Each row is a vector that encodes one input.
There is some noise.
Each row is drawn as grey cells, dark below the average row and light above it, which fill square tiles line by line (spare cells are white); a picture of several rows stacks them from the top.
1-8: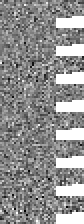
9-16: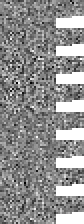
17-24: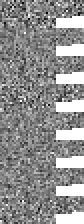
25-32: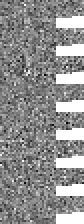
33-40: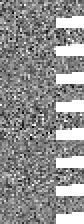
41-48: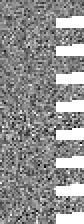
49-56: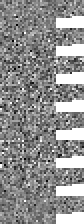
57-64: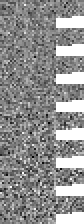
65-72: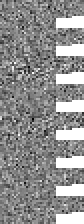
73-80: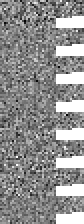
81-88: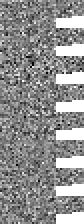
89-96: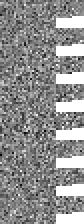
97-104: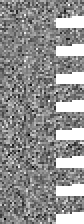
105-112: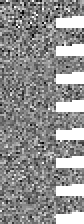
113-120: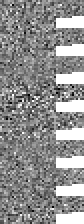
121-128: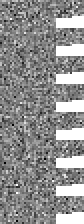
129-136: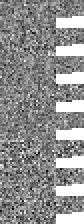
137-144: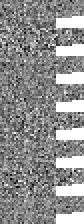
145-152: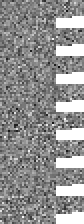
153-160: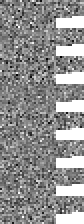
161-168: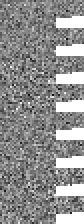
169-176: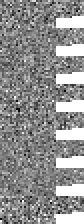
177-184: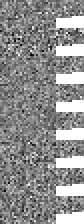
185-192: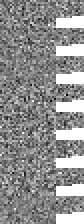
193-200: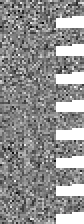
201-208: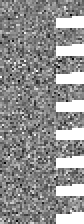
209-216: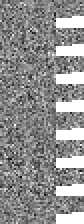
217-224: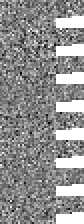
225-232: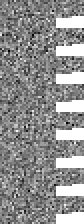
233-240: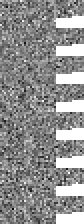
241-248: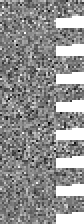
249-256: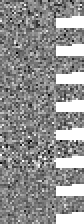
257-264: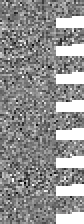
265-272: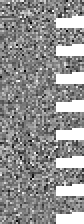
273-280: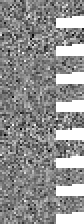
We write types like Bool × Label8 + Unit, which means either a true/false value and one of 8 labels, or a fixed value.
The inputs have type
Bool × Bool × Bool + Line8 + List3(Line6).
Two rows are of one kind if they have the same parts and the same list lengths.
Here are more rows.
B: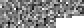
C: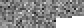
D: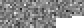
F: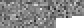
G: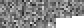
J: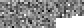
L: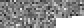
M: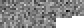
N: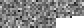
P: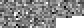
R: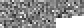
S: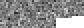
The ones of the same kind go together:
B
C, D, M, P
F
G, N
J, R
L, S

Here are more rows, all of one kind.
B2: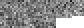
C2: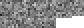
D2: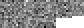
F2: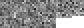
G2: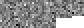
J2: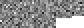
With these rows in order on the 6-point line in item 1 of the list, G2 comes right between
B2 and J2.
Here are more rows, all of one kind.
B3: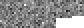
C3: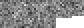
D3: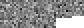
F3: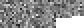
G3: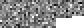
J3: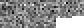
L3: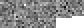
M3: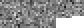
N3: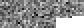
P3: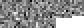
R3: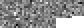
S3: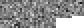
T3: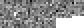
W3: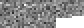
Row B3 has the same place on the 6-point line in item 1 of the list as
G3, N3, P3 and S3.
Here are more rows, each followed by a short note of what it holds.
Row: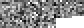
three true/false values
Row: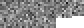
a list of two items
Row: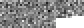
a point on an 8-point line
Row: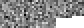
a list of one item
